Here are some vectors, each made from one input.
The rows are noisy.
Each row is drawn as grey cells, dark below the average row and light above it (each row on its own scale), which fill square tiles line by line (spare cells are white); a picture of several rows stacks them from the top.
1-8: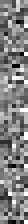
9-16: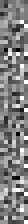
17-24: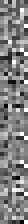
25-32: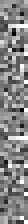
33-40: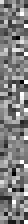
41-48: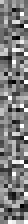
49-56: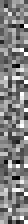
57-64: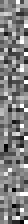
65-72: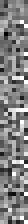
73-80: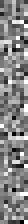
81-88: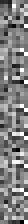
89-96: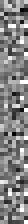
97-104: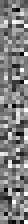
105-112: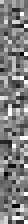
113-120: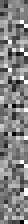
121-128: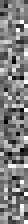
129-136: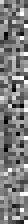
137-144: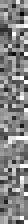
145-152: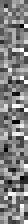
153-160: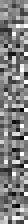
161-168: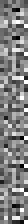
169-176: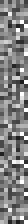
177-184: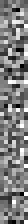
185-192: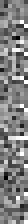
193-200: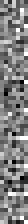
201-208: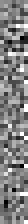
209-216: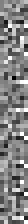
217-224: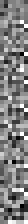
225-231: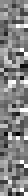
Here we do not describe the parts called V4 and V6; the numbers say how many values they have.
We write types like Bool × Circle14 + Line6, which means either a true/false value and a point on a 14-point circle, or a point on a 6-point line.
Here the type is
Bool × Label9 + Unit + V4 × V6.
